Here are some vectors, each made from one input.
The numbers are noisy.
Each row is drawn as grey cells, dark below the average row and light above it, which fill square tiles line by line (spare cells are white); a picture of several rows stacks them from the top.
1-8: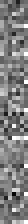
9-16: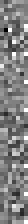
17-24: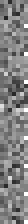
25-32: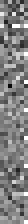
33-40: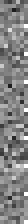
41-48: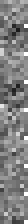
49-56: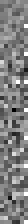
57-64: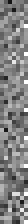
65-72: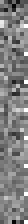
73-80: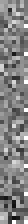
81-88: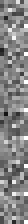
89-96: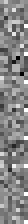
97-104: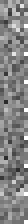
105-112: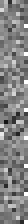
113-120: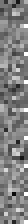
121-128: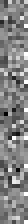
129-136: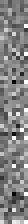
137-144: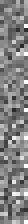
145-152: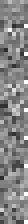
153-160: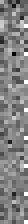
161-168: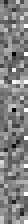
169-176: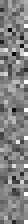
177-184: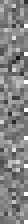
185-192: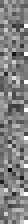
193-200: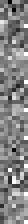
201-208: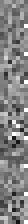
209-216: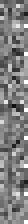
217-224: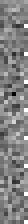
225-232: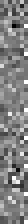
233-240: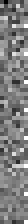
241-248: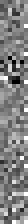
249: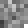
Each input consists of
either a point on a 7-point line and a true/false value, or a list of up to three points on a 10-point circle.
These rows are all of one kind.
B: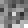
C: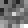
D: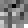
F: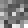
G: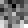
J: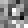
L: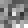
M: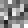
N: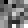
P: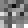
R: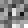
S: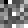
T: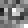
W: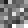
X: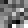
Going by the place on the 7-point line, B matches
J, L, T and X.
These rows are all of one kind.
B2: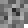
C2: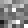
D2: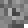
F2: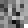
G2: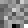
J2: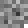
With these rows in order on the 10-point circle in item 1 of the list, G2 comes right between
D2 and J2.
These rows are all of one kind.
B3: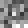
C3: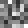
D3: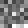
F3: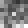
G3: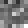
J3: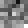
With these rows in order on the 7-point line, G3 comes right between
F3 and J3.
